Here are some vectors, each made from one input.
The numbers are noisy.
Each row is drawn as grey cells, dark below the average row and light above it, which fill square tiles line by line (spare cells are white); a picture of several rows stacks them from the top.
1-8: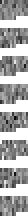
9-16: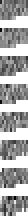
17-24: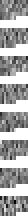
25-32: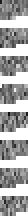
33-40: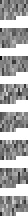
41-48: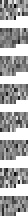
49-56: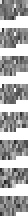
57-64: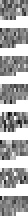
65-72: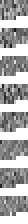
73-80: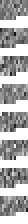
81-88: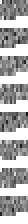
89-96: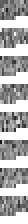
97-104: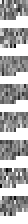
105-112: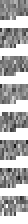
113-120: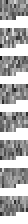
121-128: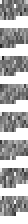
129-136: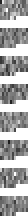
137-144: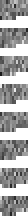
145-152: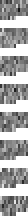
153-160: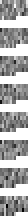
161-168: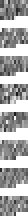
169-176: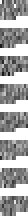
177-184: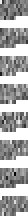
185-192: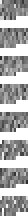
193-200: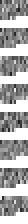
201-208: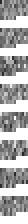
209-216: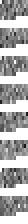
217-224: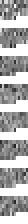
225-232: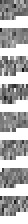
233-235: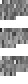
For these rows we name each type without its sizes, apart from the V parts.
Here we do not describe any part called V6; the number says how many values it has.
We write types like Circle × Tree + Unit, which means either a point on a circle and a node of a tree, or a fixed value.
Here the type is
Bool × (Tree + V6).
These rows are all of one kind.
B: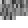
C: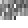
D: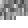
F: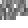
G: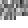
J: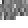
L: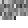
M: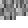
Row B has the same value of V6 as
G and J.
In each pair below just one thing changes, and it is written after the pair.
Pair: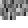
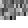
the value of V6
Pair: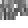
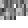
the true/false value
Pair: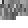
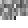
the true/false value
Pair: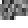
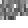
the value of V6
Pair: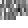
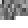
the value of V6
